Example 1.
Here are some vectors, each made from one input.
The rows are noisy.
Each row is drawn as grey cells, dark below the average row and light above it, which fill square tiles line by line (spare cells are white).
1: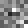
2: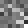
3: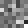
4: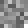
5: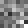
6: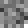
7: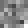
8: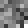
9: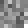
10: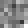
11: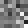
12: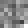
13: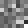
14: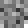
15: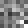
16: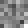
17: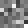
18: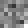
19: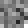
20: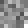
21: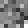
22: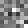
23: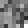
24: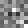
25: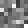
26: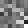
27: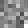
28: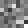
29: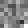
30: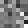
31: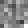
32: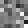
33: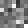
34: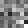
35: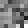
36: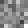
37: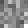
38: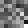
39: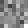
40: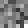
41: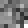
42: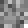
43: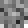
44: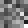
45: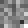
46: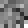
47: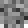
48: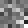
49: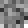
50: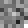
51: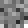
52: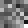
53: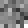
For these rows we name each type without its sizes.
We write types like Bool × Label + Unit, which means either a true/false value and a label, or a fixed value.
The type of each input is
Line + Tree.
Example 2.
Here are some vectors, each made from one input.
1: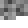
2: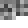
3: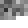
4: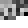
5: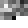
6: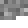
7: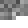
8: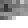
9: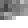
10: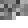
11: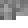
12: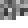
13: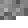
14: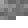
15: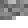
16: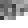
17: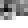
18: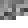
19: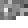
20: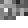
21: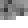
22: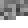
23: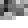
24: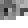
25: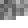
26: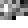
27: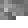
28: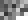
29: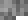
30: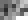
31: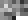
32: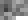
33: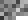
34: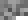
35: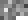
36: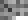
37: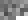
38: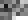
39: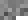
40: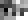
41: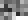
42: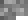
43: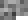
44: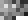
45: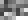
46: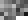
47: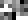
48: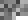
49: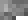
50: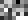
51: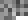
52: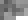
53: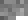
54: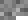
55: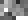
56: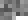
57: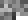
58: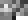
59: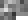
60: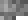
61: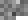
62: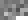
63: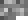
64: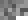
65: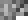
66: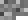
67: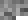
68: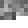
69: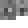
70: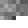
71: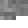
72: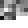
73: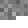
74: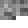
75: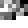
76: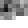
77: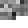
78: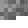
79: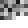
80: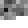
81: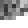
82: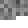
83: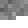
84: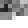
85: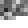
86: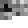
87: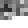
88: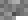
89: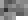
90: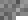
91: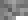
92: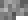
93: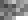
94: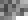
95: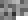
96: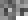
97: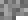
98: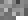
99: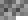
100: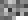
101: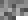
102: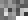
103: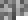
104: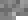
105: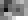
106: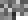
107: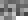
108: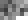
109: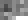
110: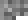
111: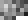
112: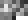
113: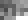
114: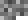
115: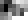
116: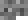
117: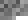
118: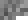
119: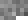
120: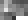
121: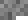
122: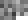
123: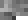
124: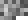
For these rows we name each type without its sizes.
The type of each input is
Label + Line.
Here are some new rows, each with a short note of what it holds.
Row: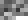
a point on a line
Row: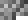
a point on a line
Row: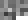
a label
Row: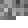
a label
